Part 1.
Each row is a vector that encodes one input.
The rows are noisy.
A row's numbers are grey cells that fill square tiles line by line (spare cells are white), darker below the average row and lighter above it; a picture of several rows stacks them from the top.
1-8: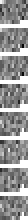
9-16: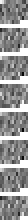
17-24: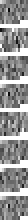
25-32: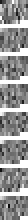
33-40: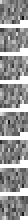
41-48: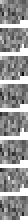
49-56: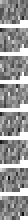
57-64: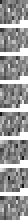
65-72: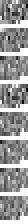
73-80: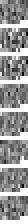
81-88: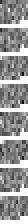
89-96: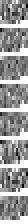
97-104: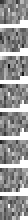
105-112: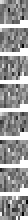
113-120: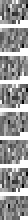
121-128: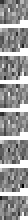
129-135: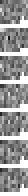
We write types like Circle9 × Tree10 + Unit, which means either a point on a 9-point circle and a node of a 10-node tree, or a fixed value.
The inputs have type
Bool × (Tree11 + Unit).
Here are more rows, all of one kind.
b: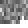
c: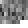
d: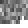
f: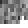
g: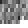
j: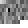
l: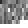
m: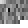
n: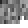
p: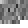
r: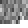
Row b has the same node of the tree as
d, j and m.
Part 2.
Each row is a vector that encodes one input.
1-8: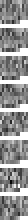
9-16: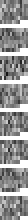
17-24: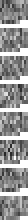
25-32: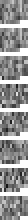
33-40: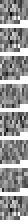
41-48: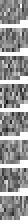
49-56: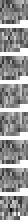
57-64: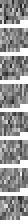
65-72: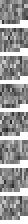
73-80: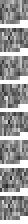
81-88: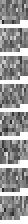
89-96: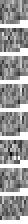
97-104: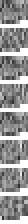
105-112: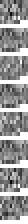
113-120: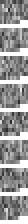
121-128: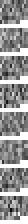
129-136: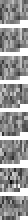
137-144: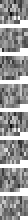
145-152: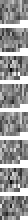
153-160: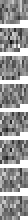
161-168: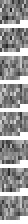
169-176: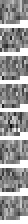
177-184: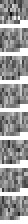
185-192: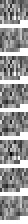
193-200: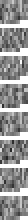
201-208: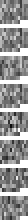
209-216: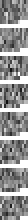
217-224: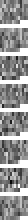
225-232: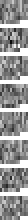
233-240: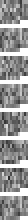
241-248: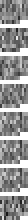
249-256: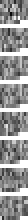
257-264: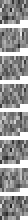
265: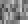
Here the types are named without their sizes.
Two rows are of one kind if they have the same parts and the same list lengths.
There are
2 kinds of row.
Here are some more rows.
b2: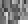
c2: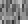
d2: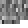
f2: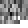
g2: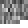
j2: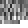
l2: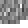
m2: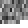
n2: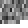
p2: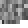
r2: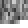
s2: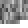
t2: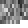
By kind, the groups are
b2, c2, d2, l2, p2, r2, s2
f2, g2, j2, m2, n2, t2

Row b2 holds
a node of a tree.
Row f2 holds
a point on a line.
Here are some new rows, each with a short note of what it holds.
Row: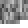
a node of a tree
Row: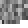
a node of a tree
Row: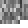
a point on a line
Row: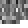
a node of a tree
